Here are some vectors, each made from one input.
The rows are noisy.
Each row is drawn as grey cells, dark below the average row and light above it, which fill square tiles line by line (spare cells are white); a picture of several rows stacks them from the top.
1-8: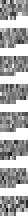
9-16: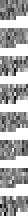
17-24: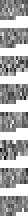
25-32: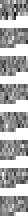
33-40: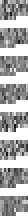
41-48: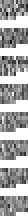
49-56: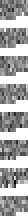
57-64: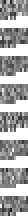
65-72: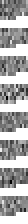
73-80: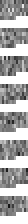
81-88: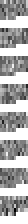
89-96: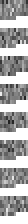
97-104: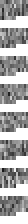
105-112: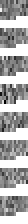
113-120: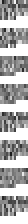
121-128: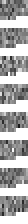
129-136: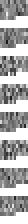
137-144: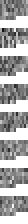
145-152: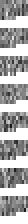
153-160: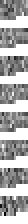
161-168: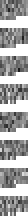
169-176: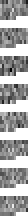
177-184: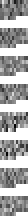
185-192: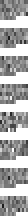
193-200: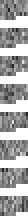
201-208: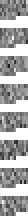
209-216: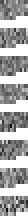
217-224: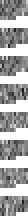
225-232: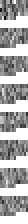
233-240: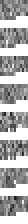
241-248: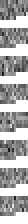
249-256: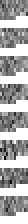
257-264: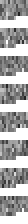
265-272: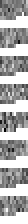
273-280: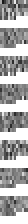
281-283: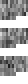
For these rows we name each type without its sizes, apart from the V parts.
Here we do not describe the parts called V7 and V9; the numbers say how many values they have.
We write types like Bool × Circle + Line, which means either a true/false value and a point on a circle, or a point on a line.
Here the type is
(Bool × Bool × Bool × Bool + V9) × Circle + V7.
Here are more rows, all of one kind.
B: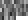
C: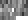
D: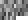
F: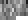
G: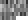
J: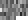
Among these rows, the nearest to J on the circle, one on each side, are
B and G.
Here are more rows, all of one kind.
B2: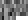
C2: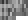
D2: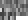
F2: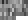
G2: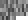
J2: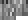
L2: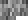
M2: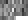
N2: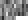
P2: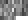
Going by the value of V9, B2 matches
F2, M2, N2 and P2.
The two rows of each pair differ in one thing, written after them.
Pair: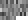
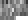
the place on the circle
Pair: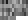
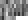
the place on the circle
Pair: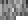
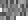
the place on the circle
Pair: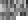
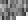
the value of V9
